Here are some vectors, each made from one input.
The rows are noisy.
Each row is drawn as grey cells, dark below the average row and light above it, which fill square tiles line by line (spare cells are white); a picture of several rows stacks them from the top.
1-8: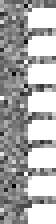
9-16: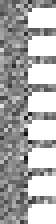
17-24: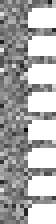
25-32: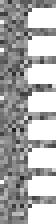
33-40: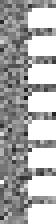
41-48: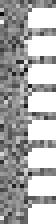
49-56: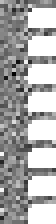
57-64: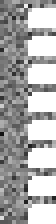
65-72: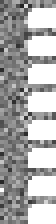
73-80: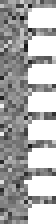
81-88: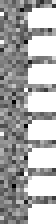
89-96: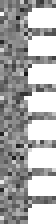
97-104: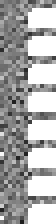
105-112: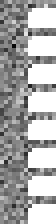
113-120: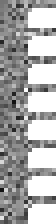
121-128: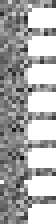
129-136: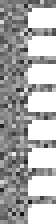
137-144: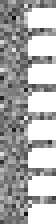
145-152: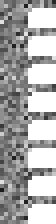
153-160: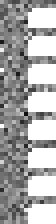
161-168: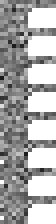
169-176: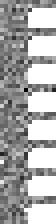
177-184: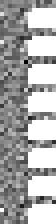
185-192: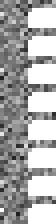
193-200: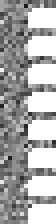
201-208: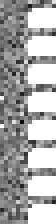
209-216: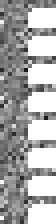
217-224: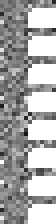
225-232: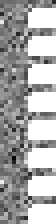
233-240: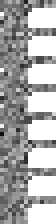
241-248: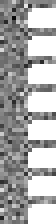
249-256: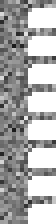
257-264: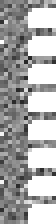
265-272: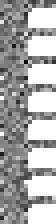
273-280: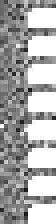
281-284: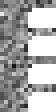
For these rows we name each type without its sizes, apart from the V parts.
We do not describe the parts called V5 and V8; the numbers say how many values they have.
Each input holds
a point on a line, a value of V5 and a value of V8, together with either a point on a line, or a node of a tree.
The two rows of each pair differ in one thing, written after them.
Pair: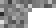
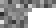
the place on the line
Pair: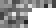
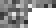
the value of V5
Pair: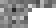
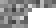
the value of V5
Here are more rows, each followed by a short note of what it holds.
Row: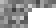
a point on a line, a node of a tree, a value of V5 and a value of V8
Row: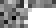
a point on each of two lines, a value of V5 and a value of V8
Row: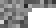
a point on a line, a node of a tree, a value of V5 and a value of V8
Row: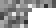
a point on a line, a node of a tree, a value of V5 and a value of V8
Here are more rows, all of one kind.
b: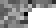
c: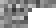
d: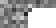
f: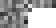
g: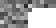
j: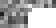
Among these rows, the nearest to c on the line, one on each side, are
d and g.
